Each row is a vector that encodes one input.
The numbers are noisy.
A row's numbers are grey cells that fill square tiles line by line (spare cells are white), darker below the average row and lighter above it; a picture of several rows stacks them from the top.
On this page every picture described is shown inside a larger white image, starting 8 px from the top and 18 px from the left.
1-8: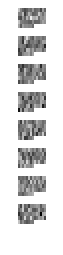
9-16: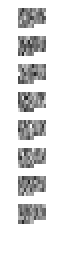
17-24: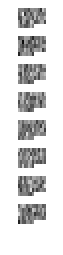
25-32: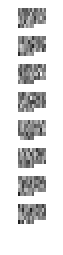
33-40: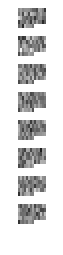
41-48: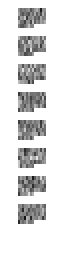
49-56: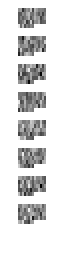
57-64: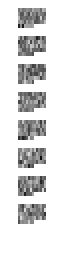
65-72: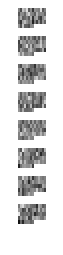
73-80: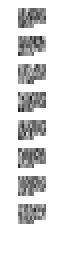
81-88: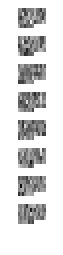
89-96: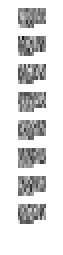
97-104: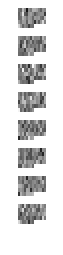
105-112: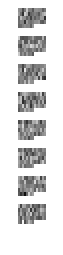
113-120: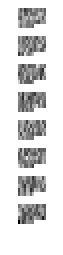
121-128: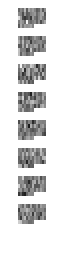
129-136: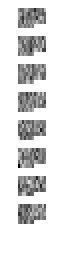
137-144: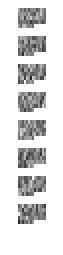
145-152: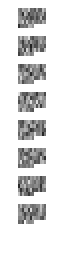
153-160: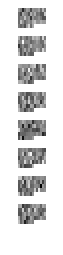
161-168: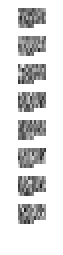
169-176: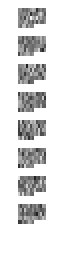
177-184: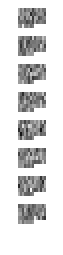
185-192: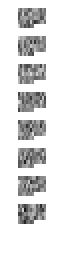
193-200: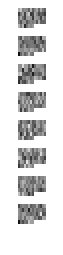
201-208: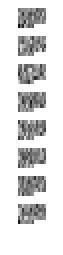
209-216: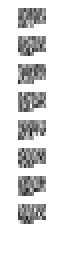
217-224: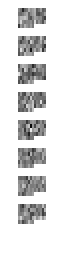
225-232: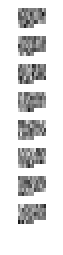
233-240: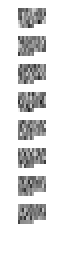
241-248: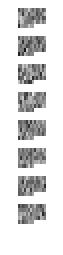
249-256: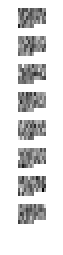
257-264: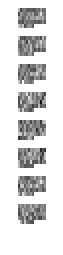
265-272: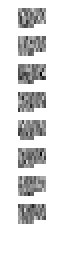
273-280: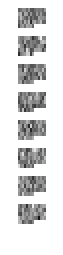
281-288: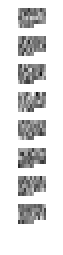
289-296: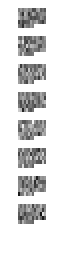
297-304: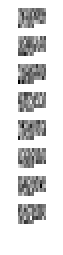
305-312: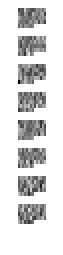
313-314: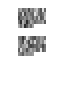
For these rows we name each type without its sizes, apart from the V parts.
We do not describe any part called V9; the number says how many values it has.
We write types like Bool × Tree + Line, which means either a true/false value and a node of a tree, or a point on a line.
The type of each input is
(Label + Line) × (Line + V9) × V9.
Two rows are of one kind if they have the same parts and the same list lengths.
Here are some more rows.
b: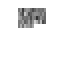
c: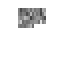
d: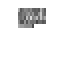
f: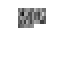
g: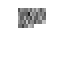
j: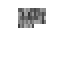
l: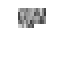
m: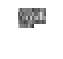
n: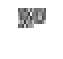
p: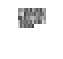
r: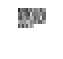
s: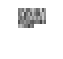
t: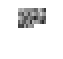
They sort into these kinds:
b, f, j, t
c, g, n, r
d, l, m, s
p

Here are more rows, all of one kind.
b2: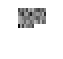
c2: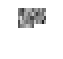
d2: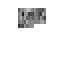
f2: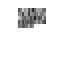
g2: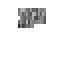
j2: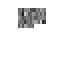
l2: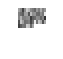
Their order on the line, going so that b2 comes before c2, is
d2, g2, b2, c2, l2, f2, j2.
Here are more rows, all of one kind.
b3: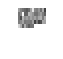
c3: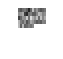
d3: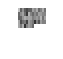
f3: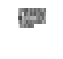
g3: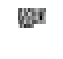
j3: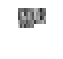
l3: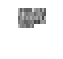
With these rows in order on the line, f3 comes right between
b3 and l3.
